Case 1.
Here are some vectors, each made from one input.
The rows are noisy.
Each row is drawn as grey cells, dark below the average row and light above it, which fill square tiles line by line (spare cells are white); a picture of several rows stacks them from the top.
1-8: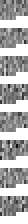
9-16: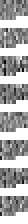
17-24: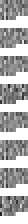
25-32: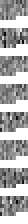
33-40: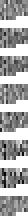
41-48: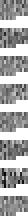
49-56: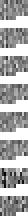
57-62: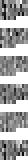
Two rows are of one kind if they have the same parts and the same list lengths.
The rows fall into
2 kinds.
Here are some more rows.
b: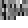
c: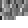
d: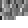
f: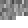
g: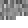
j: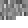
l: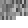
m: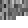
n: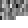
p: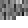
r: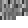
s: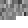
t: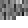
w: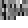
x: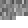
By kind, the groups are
b, c, d, m, n, p, r, t, w
f, g, j, l, s, x

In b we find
a point on a 7-point line.
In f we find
a point on each of two 6-point lines.
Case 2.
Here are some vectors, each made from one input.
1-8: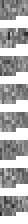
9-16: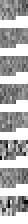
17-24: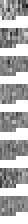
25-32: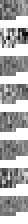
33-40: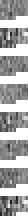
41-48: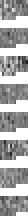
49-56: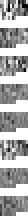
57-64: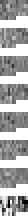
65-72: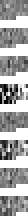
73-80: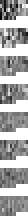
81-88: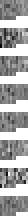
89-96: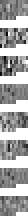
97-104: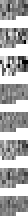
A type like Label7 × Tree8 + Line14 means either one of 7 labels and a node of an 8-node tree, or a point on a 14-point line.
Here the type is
List2(Line7).
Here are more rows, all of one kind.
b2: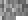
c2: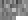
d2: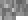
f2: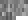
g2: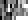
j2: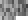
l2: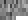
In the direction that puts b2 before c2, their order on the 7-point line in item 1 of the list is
l2, g2, j2, f2, b2, c2, d2.
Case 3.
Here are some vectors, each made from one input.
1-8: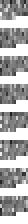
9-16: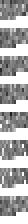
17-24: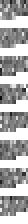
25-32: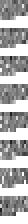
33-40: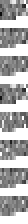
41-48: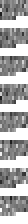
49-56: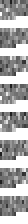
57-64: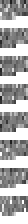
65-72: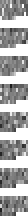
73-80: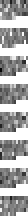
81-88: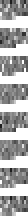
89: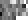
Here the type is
Line6 + Line8.
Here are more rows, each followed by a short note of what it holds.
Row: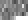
a point on a 6-point line
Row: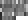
a point on an 8-point line
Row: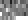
a point on a 6-point line
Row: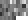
a point on an 8-point line
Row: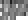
a point on a 6-point line
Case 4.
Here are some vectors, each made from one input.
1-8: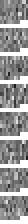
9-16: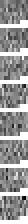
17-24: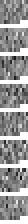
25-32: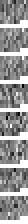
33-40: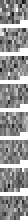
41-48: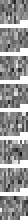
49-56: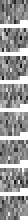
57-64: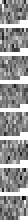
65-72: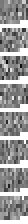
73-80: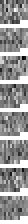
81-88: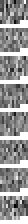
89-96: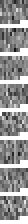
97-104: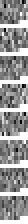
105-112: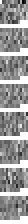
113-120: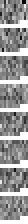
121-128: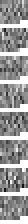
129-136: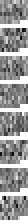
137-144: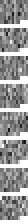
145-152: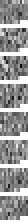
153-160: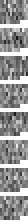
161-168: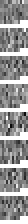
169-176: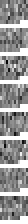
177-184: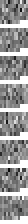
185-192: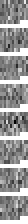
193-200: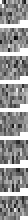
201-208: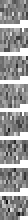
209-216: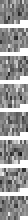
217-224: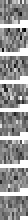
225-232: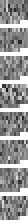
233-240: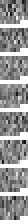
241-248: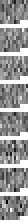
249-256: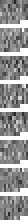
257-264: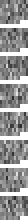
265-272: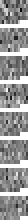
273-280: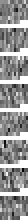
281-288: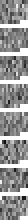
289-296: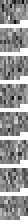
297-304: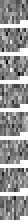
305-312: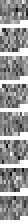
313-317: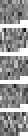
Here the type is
Bool × Bool × Bool × Bool + Tree11.
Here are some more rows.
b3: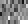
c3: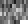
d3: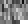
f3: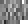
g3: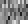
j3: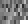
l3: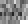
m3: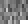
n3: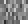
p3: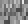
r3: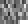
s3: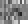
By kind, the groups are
b3, c3, d3, f3, g3, j3, l3, m3, n3, p3, s3
r3

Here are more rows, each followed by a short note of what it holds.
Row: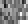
a node of an 11-node tree
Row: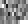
a node of an 11-node tree
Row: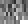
four true/false values
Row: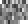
a node of an 11-node tree
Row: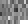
four true/false values
